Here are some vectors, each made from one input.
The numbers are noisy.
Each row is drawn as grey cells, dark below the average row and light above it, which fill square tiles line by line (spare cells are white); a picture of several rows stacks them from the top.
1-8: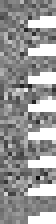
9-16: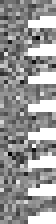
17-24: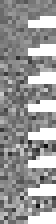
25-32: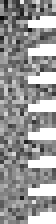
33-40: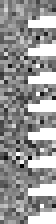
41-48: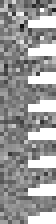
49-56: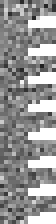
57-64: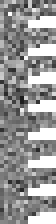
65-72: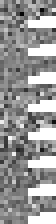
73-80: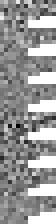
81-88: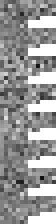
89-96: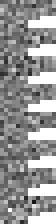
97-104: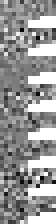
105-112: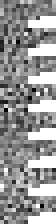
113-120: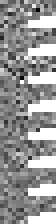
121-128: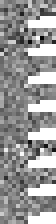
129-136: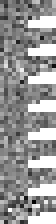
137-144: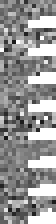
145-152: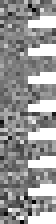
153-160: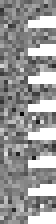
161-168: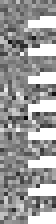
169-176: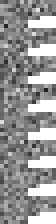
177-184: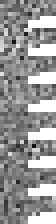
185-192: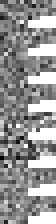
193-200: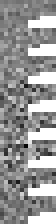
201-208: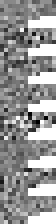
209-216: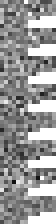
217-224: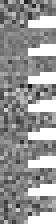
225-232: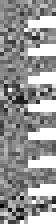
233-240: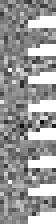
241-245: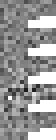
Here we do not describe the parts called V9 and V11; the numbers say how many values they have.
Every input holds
a point on a 6-point line, together with either a true/false value and a value of V9, or a value of V11.
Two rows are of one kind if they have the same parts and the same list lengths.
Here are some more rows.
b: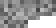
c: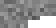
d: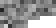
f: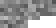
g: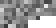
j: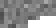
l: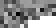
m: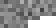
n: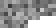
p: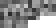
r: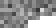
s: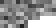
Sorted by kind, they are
b, c, f, j, l, m, n, p, r
d, g, s

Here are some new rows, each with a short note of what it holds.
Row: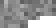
a point on a 6-point line and a value of V11
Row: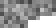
a point on a 6-point line and a value of V11
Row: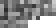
a point on a 6-point line and a value of V11
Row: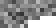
a point on a 6-point line and a value of V11
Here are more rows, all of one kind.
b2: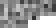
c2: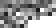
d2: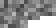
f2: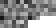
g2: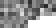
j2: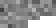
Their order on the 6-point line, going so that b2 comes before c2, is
b2, g2, d2, c2, f2, j2.
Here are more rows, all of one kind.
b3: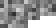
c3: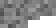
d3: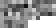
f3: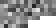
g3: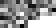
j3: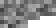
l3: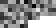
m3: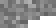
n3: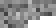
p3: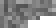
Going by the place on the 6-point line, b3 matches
g3, m3 and n3.
